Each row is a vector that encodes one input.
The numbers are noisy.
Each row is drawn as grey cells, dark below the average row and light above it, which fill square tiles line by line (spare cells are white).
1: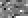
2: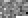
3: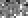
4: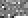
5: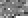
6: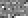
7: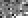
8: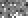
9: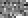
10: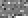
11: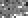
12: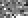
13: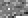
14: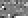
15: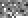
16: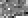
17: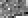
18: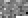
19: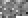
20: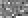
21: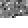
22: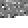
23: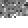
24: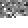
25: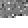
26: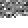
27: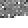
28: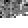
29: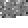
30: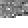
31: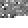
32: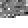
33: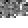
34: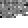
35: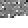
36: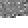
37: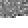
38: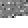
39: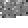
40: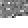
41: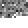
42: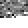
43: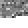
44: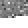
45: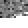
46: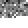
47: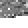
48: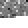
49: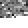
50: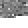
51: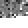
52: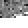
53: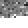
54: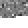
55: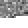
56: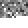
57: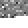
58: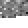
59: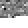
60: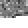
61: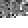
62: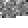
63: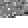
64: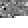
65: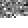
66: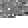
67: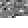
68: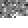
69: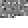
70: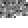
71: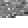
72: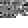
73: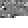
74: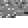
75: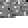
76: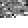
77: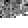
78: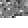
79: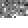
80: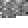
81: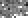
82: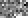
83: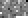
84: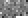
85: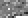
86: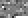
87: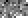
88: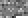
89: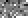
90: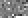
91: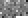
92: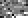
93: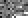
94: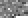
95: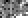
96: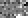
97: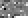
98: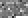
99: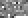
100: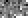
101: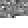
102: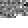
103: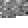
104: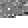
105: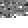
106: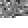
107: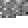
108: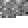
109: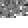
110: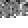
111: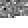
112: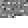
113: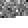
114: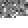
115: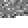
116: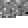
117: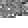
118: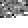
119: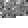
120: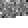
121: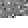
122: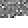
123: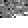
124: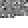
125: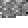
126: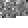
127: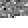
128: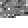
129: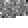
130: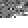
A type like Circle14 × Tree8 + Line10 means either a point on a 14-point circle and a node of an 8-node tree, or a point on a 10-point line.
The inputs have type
Bool × Line6 × (Tree11 + Unit).
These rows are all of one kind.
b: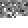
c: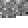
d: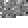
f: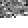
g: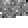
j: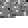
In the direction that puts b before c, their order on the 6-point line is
b, c, d, g, f, j.
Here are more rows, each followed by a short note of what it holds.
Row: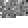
a point on a 6-point line and a true/false value
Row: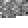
a point on a 6-point line and a true/false value
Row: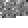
a point on a 6-point line and a true/false value
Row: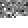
a point on a 6-point line and a true/false value
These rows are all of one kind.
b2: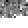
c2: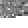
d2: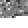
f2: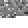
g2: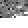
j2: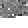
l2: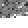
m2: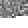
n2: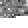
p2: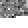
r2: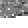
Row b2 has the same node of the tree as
n2 and p2.
